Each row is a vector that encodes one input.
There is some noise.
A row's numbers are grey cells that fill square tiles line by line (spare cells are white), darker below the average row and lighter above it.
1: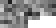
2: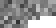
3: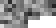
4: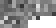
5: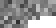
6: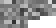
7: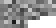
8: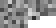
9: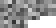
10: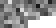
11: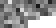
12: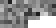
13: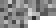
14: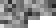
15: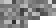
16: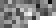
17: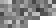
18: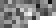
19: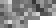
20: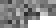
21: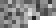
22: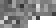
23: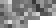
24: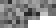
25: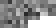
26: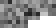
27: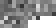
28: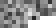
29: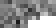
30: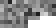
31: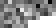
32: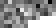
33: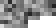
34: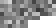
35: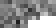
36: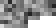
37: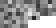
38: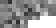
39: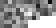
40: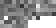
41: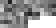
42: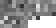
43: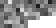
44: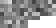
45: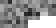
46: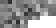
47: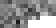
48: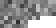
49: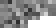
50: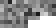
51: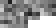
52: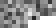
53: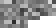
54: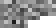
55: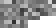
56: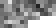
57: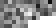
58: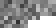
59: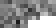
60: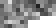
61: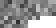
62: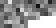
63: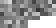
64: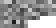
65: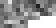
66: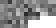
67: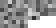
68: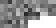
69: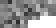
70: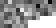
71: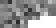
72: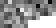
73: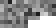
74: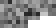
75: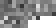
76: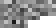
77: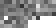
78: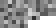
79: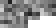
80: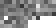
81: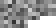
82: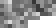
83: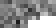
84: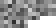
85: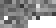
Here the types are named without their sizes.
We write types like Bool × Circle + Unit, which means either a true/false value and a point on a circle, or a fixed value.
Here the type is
Circle + Line.
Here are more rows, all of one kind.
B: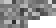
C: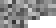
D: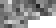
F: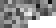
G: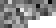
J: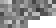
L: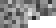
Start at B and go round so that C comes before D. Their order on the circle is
B, C, L, F, G, D, J.
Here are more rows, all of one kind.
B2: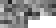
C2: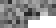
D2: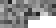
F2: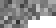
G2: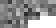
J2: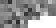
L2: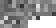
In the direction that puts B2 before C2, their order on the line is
B2, D2, C2, G2, J2, F2, L2.
